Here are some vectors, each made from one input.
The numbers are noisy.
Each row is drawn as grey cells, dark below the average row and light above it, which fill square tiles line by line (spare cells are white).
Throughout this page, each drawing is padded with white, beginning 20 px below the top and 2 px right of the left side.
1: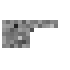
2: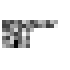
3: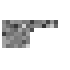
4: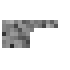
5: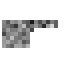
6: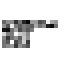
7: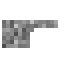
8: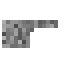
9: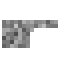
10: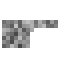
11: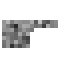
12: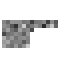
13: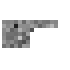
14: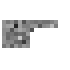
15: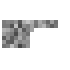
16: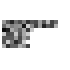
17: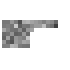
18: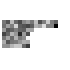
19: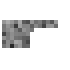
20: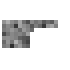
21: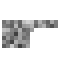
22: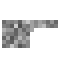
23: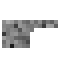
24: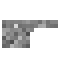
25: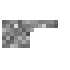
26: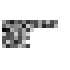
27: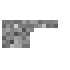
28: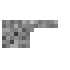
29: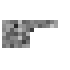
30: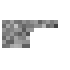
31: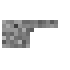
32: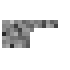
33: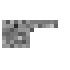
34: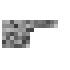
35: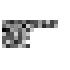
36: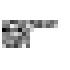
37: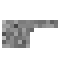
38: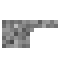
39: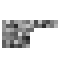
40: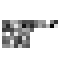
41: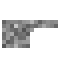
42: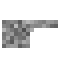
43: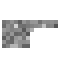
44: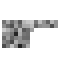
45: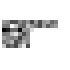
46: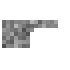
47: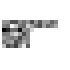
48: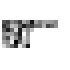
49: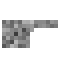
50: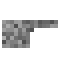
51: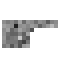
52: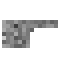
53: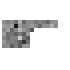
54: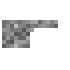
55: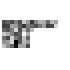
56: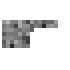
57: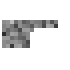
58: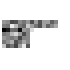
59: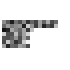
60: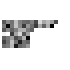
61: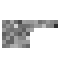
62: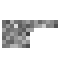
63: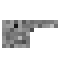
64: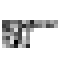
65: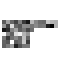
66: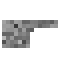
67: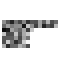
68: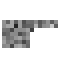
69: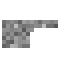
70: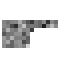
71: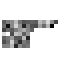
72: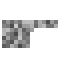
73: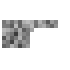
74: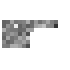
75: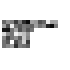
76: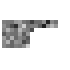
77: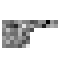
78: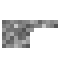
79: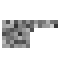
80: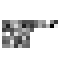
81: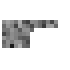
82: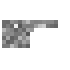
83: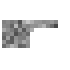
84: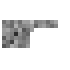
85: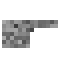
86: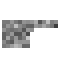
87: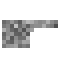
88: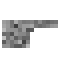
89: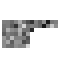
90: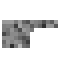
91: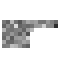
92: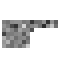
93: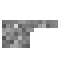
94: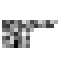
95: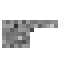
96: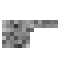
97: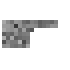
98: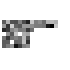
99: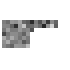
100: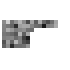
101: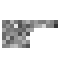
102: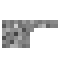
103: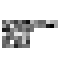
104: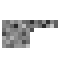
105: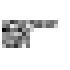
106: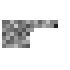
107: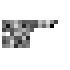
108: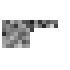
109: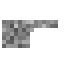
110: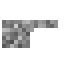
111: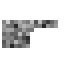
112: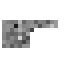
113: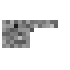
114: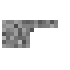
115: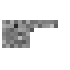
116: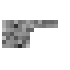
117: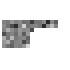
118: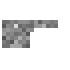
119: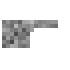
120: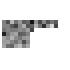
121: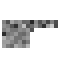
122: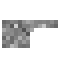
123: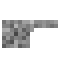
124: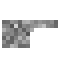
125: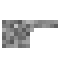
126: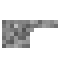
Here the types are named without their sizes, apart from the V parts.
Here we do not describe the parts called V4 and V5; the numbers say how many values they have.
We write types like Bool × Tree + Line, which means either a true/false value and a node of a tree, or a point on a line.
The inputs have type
Line × (Line + V4) + V5.
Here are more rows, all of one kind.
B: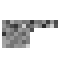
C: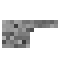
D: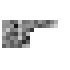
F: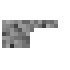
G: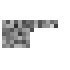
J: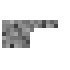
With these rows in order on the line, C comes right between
D and G.
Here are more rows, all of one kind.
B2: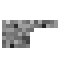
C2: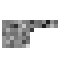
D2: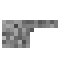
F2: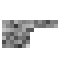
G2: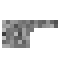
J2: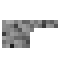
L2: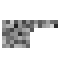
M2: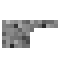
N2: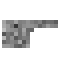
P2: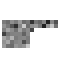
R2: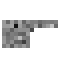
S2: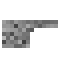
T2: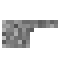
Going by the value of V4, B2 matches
J2 and M2.
